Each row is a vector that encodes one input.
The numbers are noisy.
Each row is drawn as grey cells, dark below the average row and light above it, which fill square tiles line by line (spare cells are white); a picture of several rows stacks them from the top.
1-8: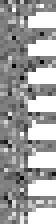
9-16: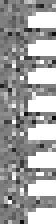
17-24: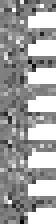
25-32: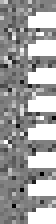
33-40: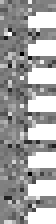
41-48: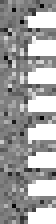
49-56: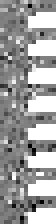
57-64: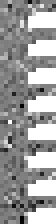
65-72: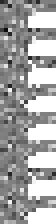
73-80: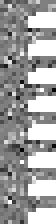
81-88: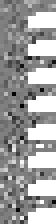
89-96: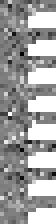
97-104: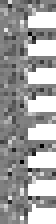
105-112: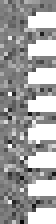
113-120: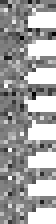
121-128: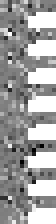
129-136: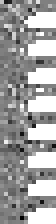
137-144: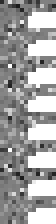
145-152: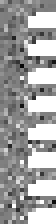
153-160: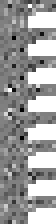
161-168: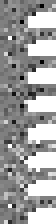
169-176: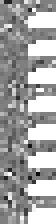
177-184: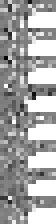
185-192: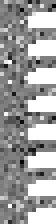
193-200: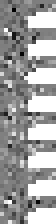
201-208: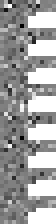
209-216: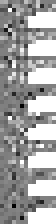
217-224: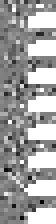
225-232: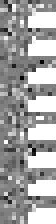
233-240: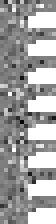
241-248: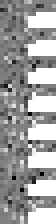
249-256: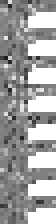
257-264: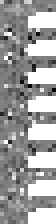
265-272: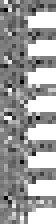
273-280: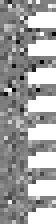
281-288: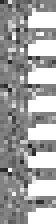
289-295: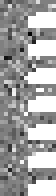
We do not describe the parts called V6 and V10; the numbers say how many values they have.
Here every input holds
a true/false value and a value of V10, together with either a node of a 15-node tree, or a value of V6.
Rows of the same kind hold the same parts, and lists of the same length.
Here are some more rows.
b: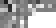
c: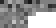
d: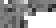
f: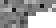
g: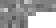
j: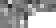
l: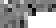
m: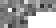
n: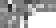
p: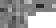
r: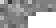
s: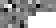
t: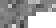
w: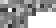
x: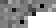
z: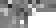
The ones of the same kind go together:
b, c, j, n, z
d, f, g, l, m, p, r, s, t, w, x

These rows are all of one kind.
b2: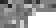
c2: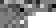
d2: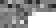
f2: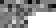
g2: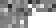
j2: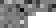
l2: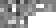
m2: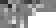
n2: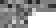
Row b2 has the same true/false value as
g2, l2 and m2.
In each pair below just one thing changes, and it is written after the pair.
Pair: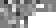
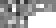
the value of V10
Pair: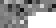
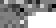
the value of V10
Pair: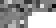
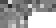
the true/false value
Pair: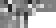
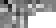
the value of V6
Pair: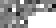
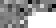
the value of V6
